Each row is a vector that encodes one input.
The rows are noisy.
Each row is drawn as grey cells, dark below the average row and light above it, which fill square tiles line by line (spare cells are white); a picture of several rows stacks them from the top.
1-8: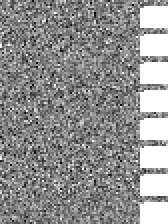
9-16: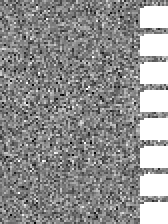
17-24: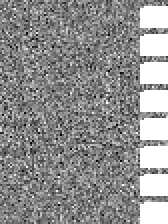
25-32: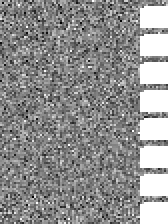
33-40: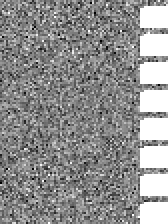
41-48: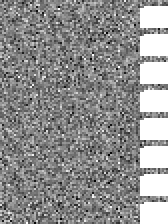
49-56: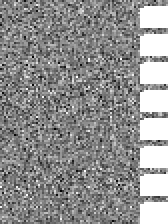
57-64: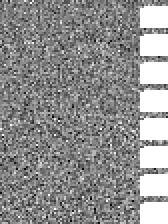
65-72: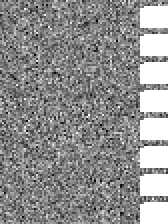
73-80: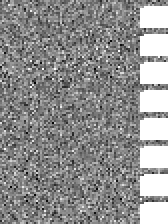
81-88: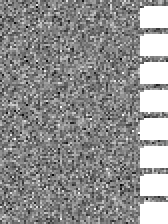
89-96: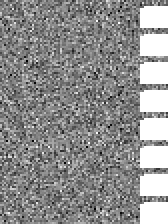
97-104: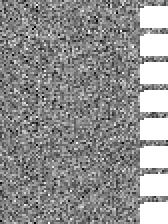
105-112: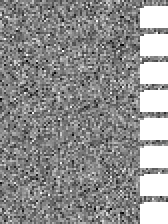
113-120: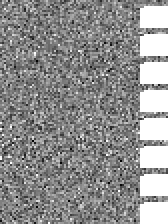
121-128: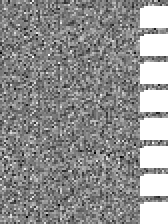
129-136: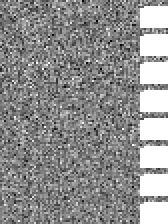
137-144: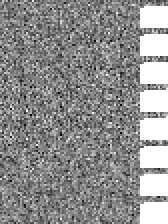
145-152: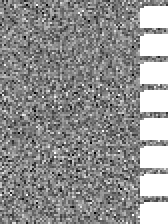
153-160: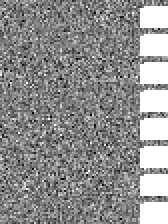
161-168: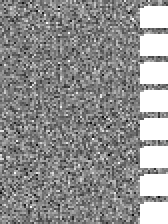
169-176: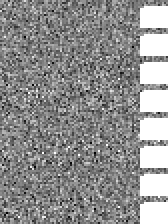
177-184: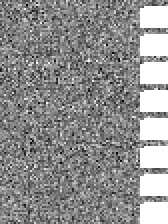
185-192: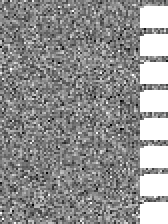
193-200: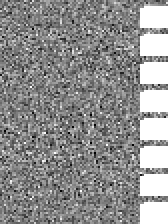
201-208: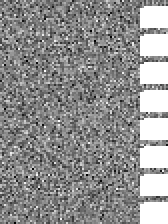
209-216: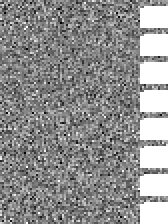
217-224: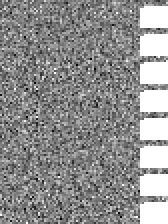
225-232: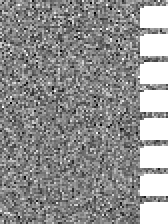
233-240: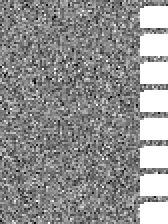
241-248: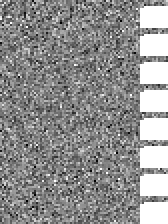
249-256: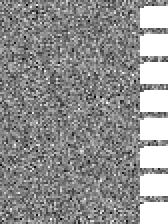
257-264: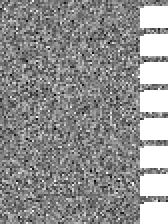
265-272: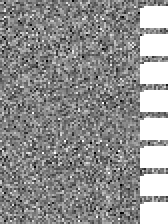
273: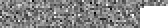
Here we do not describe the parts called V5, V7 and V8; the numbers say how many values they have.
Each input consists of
either three labels (each one of 4), or a value of V5 and a value of V8, or a value of V7.
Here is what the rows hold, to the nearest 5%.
About 20% of them hold three labels (each one of 4). About 50% of them hold a value of V5 and a value of V8. The rest hold a value of V7.
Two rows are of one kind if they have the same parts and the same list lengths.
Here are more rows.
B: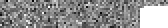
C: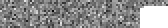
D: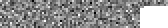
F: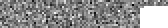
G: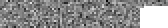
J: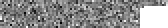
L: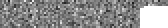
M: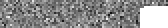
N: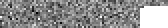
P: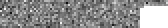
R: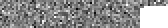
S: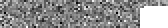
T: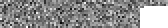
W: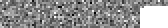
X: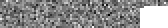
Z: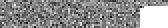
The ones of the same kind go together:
B, D, F, J, N, R, S, T, W, Z
C, G, L, P
M, X

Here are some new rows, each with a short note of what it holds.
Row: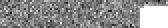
a value of V7
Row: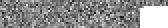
three labels (each one of 4)
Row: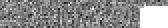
a value of V7
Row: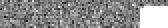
a value of V7
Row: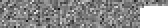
a value of V7
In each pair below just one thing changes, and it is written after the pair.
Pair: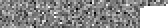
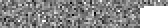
the value of V8
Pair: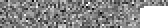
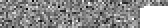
the value of V8
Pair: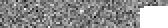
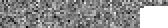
the value of V8
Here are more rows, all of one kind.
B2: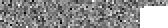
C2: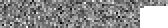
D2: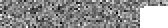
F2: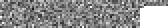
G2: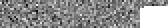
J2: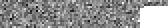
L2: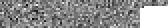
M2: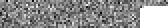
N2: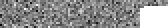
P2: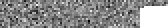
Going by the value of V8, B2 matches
G2, L2 and P2.
